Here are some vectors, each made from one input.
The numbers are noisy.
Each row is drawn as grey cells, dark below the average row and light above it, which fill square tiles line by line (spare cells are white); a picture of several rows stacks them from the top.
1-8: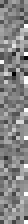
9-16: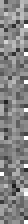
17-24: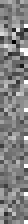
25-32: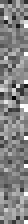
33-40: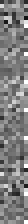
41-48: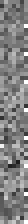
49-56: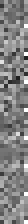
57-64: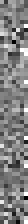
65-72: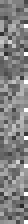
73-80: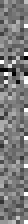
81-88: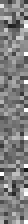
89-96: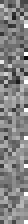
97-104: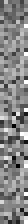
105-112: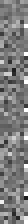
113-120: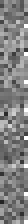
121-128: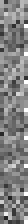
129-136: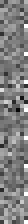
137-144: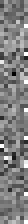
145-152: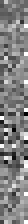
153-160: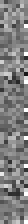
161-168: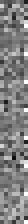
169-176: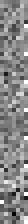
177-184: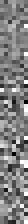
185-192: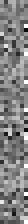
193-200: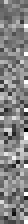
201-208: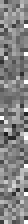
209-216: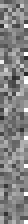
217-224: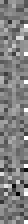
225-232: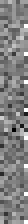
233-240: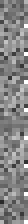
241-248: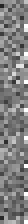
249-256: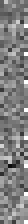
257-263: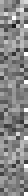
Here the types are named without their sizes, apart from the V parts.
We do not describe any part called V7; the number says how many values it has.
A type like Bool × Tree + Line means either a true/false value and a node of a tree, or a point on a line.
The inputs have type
Label × V7 + List(Line).
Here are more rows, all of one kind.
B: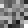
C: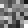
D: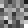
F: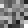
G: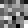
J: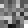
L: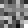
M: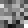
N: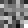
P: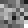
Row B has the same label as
C, D and F.
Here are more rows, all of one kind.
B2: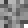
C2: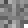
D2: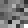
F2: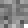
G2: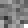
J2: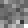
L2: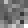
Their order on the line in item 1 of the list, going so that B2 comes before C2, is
D2, B2, C2, G2, F2, J2, L2.
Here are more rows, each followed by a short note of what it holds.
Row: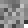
a list of one item
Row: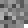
a list of three items
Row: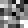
the empty list
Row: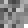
a list of one item
